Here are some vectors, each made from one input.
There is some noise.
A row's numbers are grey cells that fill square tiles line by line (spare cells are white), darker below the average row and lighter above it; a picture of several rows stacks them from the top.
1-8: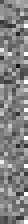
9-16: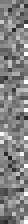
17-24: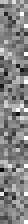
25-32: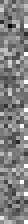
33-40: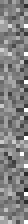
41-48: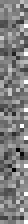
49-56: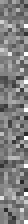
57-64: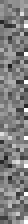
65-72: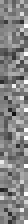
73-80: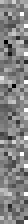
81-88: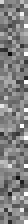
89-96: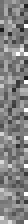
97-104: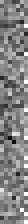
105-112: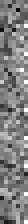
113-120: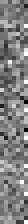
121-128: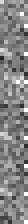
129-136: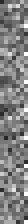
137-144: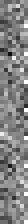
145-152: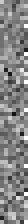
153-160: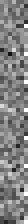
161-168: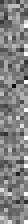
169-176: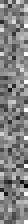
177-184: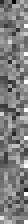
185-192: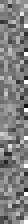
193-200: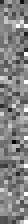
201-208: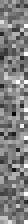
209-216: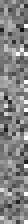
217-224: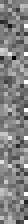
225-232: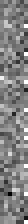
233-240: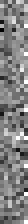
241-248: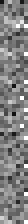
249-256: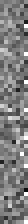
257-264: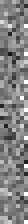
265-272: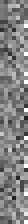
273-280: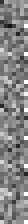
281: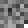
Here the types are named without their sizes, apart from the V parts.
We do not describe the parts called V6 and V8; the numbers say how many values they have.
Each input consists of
either a node of a tree, a value of V6 and a value of V8, or a list of points on a line.
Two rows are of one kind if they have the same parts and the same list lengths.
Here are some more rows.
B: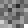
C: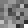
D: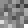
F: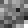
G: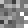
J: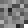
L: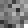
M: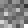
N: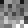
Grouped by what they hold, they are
B, D, M
C, J
F, G, L
N

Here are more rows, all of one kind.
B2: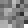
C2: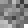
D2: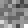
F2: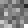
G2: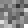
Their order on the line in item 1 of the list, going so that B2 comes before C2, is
B2, C2, F2, D2, G2.
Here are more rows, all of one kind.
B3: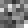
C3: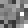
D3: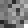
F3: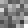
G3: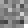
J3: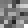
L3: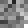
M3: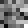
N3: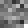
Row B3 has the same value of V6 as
J3 and M3.
